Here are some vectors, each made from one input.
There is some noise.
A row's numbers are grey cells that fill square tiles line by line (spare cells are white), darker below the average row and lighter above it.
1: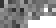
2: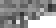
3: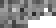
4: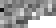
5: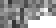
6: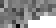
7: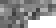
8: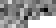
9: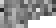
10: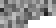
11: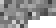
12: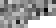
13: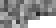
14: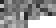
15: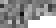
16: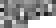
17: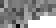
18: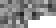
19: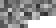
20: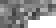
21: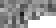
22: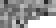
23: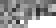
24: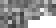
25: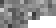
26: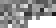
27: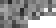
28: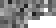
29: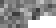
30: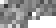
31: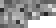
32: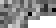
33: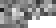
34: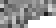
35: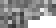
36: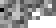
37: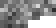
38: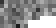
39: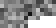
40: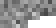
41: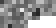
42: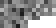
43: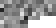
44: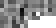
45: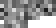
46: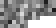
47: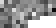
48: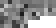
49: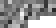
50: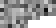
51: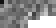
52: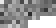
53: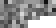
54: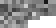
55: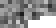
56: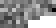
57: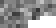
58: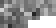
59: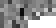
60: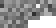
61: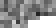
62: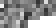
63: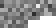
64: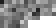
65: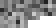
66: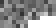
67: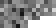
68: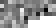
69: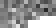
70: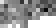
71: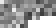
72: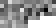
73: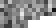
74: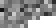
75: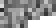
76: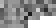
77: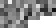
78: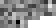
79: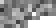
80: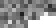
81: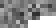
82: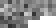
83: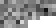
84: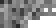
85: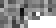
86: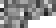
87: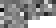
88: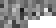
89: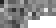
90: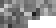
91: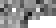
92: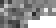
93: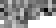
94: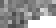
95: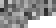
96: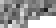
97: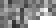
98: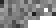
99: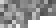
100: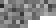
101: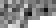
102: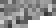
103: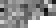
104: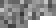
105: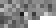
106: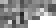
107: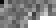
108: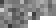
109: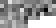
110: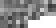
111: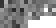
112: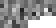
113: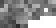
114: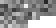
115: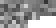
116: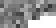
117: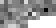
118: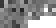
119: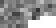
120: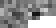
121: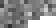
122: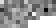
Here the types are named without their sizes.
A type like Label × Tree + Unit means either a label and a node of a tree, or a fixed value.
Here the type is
Bool × Bool × Bool × (Circle + Unit) × Label.
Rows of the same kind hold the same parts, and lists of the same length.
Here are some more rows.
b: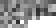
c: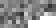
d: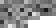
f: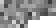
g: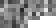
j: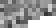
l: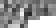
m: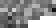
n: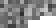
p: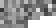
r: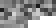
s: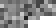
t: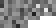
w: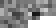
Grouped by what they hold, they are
b, d, f, j, l, p, r, s
c, g, m, n, t, w

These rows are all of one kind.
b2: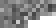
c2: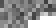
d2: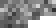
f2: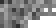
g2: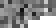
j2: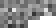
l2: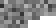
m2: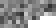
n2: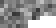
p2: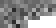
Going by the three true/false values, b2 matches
c2 and l2.
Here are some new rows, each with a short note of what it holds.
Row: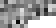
a point on a circle, a label and three true/false values
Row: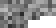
a label and three true/false values
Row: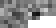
a label and three true/false values
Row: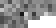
a label and three true/false values
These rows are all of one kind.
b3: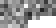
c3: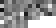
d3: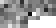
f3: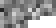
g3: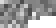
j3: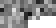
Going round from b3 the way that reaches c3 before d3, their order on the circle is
b3, f3, c3, j3, d3, g3.
